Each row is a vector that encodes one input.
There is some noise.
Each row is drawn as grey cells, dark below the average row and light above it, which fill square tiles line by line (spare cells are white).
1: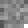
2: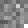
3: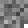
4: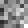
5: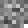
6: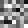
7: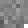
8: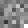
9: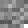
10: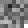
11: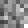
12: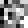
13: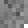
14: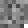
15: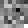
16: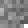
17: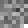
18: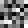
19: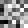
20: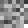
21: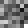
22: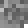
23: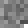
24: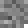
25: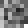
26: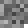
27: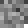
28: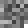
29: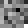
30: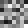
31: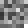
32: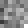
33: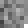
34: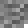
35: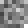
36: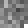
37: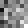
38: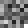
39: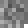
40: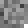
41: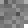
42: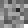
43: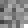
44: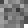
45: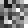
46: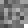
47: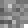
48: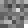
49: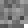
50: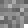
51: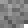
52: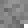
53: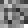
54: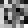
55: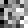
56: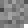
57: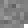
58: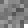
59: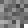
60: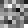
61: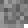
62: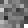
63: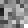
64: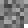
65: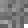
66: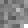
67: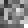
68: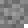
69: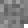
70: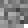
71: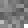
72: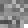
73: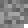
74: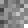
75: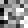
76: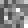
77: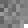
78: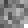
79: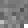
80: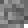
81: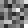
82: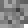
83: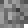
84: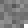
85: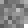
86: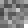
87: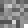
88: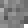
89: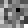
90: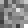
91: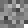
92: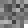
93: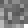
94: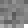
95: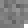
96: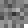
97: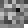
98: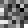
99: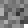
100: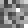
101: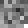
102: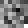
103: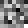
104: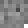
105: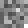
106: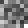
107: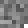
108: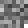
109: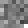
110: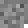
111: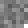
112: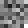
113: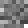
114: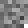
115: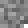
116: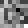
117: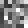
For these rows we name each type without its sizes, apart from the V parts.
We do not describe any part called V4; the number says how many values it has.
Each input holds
a label and a value of V4, together with either a fixed value, or four true/false values.
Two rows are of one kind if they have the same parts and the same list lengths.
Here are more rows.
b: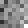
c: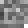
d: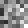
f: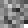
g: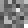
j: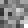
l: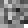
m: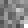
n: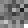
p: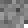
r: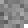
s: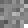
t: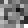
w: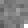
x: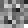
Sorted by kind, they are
b, g, j, l, m, n, p, r, s, t, w
c, d, f, x

